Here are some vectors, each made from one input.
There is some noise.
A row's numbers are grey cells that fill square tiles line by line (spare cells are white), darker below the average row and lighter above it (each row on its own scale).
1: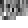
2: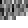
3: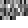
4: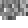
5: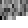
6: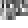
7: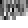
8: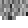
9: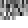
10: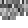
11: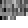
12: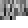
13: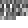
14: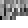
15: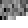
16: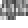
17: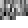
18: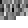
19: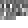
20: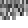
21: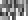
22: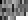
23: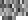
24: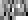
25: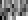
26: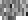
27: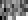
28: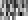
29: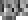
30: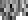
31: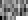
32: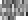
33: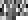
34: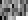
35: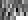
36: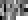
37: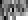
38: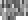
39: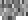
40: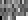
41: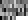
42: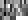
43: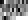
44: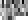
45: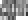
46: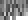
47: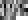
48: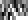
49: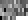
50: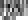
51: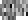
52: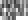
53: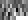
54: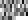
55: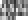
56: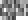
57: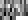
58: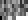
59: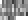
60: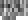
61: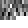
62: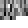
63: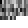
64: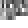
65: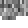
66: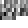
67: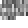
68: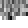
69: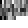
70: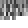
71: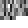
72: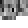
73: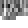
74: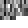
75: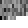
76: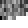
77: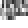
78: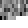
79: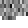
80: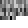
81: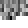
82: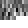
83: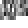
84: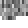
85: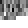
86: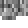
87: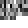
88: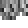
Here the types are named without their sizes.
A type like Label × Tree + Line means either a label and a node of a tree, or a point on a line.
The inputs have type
List(Line).
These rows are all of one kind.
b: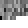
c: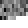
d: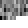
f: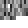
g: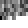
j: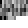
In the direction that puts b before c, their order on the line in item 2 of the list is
j, d, b, c, g, f.
